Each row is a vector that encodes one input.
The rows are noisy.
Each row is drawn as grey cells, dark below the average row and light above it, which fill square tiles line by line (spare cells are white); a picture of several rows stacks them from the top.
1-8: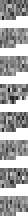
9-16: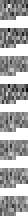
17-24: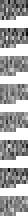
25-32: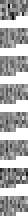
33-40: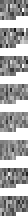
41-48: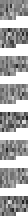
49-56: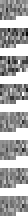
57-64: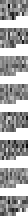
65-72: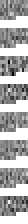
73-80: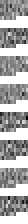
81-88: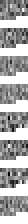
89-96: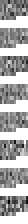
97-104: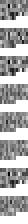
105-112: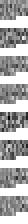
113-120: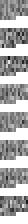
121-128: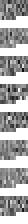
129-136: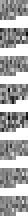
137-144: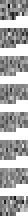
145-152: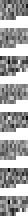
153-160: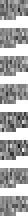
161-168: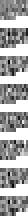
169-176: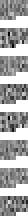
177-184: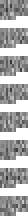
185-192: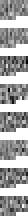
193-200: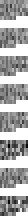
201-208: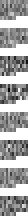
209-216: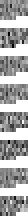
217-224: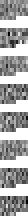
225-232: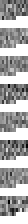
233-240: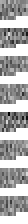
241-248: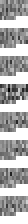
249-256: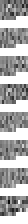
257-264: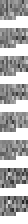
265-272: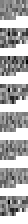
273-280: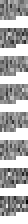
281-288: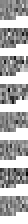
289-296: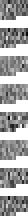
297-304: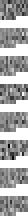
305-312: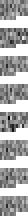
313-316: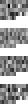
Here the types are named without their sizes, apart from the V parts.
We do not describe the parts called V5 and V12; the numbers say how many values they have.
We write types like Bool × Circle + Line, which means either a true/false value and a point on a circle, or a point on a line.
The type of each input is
Bool × Bool × Bool × V5 × V12 + List(Line).
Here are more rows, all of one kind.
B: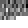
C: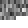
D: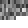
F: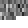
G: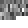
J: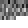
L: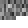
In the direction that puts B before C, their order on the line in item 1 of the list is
B, J, D, C, L, G, F.
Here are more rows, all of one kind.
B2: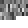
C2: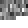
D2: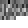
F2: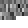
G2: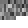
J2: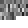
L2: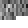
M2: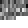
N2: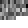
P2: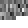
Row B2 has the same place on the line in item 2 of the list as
C2, J2 and M2.
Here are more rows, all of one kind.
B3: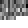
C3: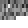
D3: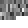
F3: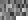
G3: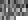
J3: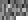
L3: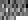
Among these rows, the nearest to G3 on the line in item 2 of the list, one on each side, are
D3 and F3.
